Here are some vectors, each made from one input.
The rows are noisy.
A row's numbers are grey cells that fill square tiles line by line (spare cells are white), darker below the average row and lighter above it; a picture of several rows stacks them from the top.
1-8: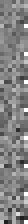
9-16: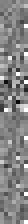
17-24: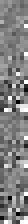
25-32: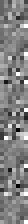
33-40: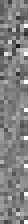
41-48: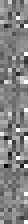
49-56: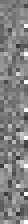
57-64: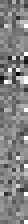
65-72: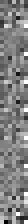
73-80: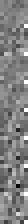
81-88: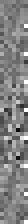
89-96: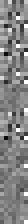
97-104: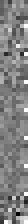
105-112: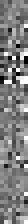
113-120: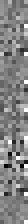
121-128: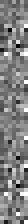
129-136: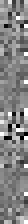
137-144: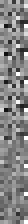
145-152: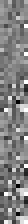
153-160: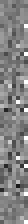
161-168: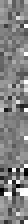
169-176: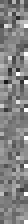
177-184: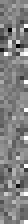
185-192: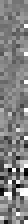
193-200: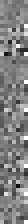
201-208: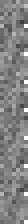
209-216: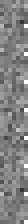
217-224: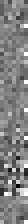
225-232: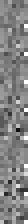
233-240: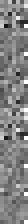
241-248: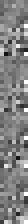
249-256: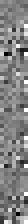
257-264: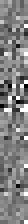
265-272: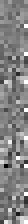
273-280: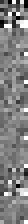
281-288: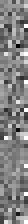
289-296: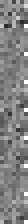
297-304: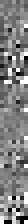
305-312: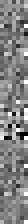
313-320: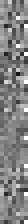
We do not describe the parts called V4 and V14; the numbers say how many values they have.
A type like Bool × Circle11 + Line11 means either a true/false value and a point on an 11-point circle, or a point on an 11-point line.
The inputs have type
Bool × (Line11 × V14 + V4).
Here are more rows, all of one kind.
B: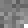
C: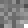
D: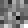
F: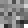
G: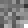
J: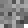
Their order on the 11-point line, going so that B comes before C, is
F, G, B, C, J, D.
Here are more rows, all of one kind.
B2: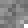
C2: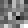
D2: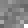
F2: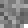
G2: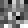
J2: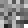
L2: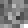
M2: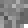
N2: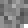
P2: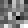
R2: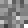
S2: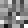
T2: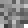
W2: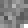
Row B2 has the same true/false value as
D2, R2 and S2.
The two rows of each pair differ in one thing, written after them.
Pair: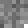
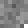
the value of V14
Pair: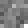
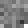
the value of V14
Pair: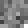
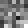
the true/false value
